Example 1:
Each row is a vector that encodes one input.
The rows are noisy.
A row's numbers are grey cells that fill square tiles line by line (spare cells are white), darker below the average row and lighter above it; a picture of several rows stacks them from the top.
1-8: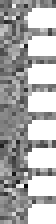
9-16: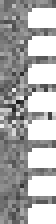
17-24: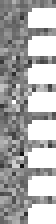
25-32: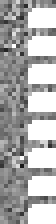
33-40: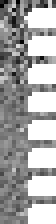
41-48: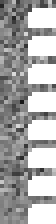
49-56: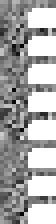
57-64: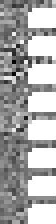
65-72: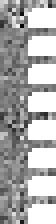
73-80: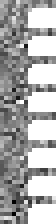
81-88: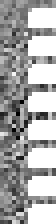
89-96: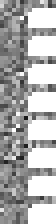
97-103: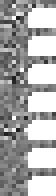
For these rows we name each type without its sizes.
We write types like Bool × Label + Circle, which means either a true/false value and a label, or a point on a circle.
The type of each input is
Circle + Unit.
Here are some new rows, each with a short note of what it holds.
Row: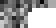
a fixed value
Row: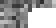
a fixed value
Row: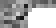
a point on a circle
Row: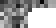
a fixed value
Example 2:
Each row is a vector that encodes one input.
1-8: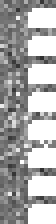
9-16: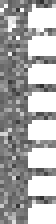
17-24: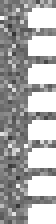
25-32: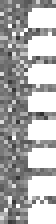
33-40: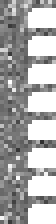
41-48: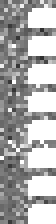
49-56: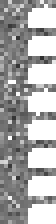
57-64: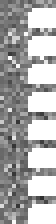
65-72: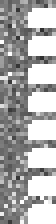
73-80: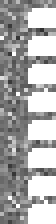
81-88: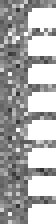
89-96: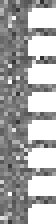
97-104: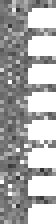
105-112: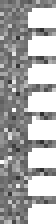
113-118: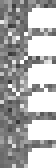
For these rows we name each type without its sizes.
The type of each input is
Label.
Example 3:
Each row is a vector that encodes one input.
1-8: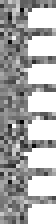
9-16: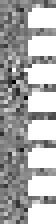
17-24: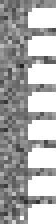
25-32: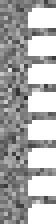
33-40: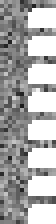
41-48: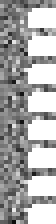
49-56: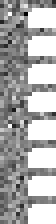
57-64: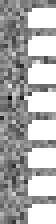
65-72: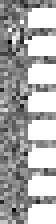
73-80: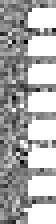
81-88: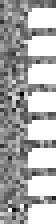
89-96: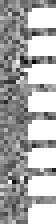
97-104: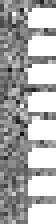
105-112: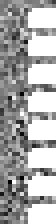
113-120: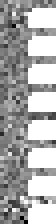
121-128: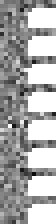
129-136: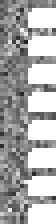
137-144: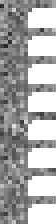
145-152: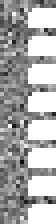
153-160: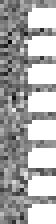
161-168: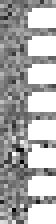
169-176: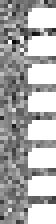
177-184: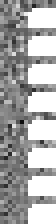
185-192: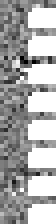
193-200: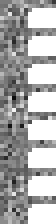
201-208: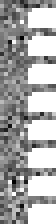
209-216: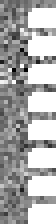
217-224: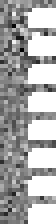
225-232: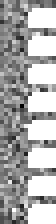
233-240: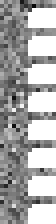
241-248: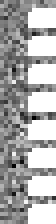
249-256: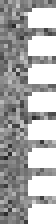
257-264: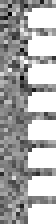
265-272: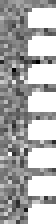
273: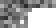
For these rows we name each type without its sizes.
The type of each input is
Label.
